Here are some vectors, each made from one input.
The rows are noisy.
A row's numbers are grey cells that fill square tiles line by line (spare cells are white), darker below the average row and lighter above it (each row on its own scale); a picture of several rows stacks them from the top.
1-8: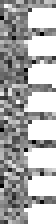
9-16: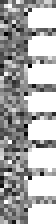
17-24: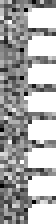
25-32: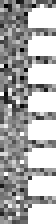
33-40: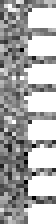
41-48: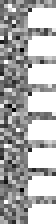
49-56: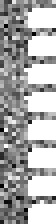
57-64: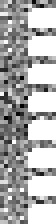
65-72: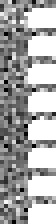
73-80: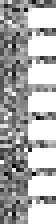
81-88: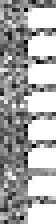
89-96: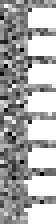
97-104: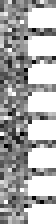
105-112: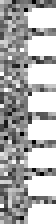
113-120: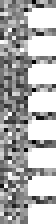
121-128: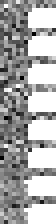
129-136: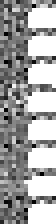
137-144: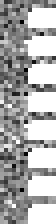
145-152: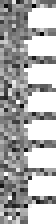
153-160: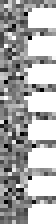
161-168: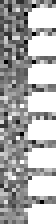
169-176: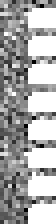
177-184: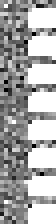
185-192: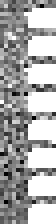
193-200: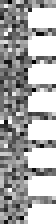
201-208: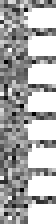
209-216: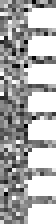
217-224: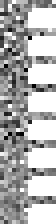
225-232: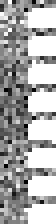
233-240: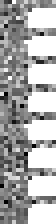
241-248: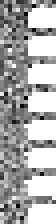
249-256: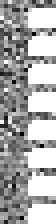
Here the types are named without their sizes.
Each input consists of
a list of points on a line.
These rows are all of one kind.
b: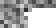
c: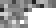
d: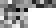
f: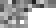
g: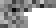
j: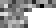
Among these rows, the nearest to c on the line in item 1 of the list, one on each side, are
f and j.
